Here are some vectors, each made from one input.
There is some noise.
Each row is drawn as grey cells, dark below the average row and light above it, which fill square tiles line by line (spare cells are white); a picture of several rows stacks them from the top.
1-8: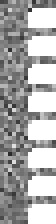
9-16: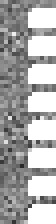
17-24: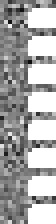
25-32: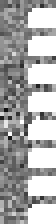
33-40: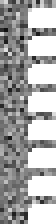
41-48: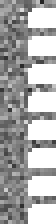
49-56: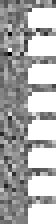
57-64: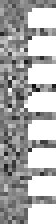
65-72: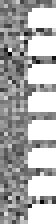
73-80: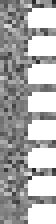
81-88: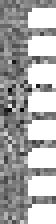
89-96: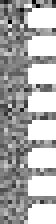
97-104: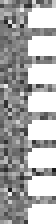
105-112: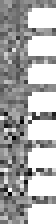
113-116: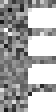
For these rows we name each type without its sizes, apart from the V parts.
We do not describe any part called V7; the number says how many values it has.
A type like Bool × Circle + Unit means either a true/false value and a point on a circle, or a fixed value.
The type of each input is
(Line + Tree) × V7.
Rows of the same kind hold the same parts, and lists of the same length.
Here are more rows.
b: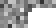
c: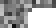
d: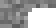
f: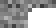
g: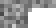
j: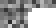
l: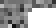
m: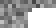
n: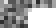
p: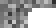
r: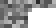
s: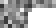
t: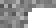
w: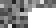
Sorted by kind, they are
b, g, j, m, p, r, t
c, d, f, l, n, s, w

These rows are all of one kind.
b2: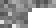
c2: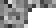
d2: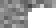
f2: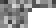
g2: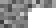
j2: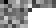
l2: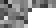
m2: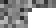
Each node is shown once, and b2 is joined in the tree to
f2 and j2.
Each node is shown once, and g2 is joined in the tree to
d2 and l2.
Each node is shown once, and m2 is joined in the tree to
c2.
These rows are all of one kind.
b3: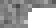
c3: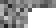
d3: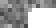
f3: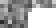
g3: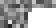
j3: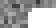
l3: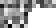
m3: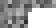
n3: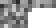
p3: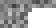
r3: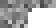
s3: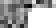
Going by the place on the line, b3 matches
c3 and r3.
